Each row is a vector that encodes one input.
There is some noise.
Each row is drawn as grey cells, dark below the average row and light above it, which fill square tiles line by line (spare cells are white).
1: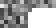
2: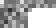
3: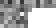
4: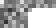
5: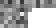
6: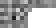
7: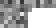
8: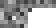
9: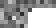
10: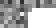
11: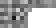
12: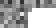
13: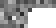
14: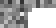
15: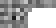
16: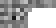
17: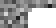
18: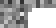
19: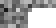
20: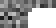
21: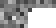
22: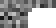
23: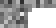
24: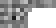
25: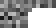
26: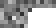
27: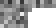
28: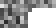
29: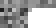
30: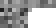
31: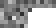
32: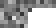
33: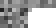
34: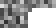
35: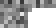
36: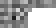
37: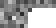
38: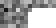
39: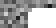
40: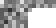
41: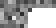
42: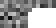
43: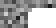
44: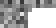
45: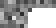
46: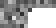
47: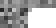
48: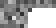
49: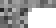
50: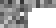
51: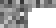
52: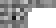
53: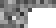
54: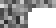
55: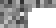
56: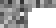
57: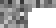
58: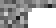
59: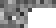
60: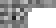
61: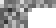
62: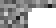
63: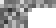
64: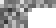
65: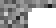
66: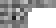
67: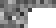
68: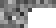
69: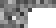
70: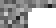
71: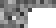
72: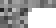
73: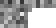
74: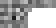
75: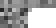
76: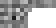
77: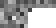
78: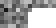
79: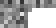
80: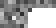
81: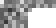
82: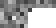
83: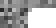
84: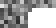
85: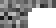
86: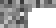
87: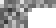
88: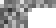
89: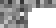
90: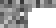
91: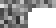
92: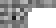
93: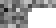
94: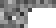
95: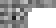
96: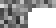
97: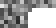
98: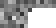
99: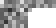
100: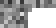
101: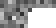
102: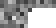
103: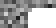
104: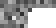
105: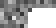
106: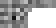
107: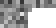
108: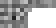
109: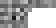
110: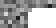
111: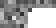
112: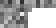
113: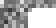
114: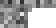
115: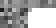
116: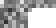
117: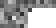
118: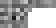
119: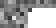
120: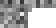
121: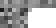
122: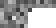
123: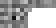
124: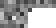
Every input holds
a point on a 9-point line.
